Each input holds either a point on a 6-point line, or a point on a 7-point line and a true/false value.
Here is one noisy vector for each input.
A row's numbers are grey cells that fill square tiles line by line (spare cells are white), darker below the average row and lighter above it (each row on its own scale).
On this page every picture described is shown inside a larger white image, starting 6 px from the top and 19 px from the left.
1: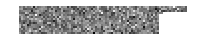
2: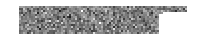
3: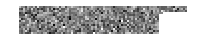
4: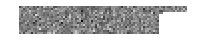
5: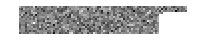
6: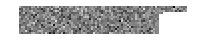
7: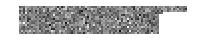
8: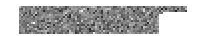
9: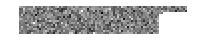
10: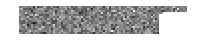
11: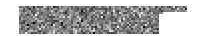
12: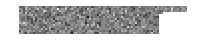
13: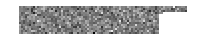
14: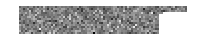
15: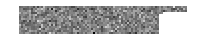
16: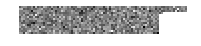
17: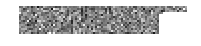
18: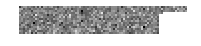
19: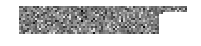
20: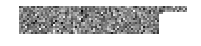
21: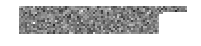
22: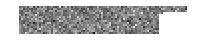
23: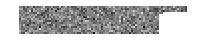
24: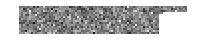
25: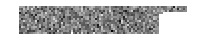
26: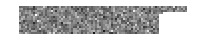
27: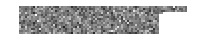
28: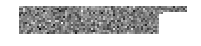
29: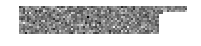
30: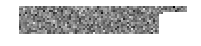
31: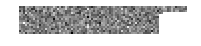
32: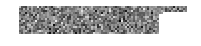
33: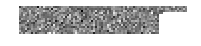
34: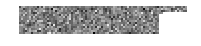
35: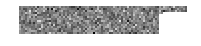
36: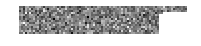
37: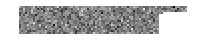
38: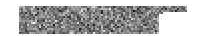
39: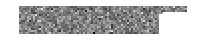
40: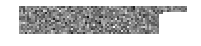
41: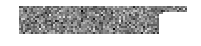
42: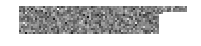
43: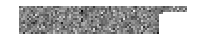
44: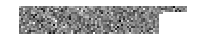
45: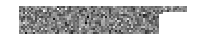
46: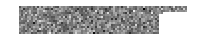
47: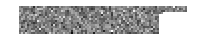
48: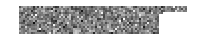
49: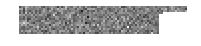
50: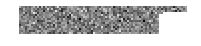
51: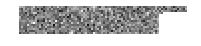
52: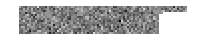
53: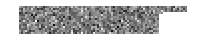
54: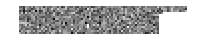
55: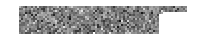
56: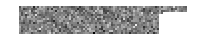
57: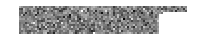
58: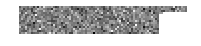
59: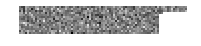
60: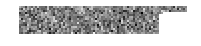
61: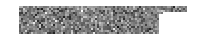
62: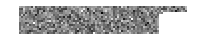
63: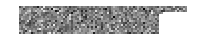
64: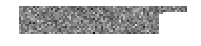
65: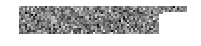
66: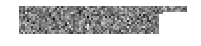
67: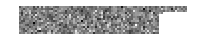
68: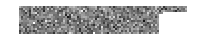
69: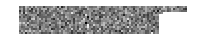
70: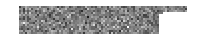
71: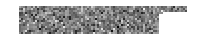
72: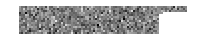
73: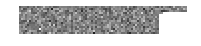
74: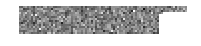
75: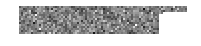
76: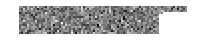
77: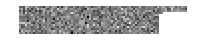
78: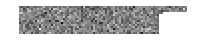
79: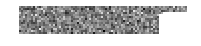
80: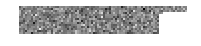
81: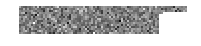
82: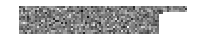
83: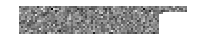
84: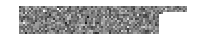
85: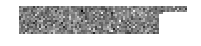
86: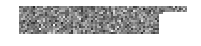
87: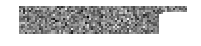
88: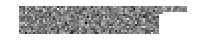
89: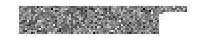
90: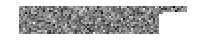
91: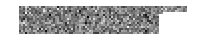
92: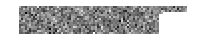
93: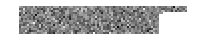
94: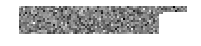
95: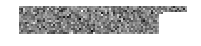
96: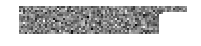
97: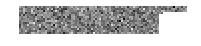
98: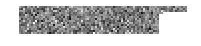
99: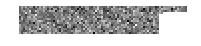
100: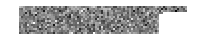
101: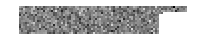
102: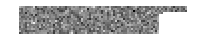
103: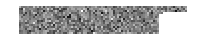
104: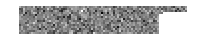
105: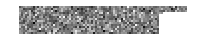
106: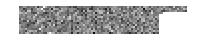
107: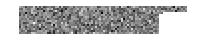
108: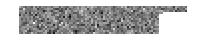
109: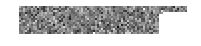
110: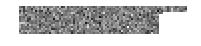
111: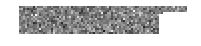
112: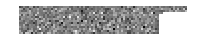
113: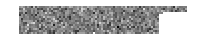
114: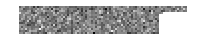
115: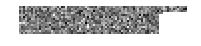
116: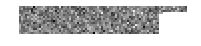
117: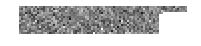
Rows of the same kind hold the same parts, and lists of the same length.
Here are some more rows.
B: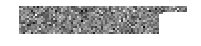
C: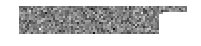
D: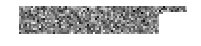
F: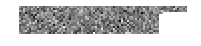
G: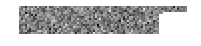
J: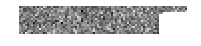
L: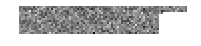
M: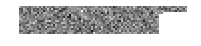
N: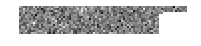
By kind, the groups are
B, C, J, L
D, F, G, M, N

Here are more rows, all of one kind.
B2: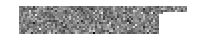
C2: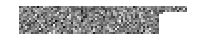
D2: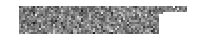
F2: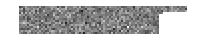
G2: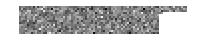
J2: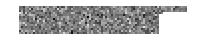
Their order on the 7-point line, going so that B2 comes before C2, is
G2, J2, B2, C2, D2, F2.
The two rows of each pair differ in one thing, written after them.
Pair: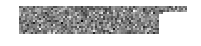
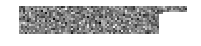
the true/false value
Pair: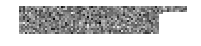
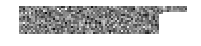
the place on the 7-point line
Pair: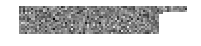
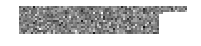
the true/false value
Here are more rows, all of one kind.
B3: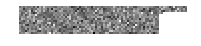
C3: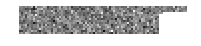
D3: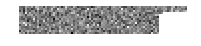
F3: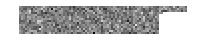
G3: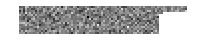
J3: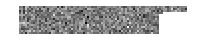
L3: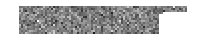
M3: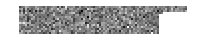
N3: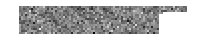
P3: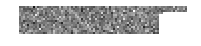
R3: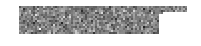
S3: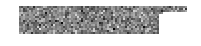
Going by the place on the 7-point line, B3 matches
C3, D3, N3 and R3.
